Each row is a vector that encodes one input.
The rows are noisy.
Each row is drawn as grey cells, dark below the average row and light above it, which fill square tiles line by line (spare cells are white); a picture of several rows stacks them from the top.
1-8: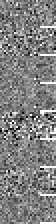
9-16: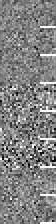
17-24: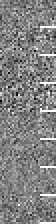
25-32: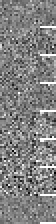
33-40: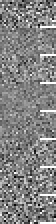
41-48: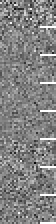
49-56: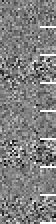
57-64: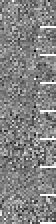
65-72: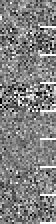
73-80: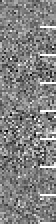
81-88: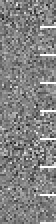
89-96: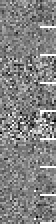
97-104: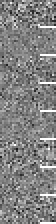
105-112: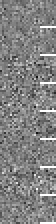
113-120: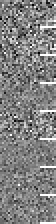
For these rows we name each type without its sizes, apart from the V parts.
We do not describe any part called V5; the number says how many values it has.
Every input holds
either a point on a line, or a list of items, each a true/false value and a value of V5.
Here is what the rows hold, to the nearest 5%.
About 15% of them hold a point on a line. The rest are lists of items, each a true/false value and a value of V5.
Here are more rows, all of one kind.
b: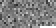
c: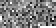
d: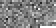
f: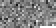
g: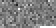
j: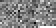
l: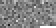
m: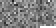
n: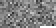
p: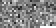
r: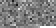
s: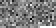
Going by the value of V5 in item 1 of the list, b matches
f, g, m and r.
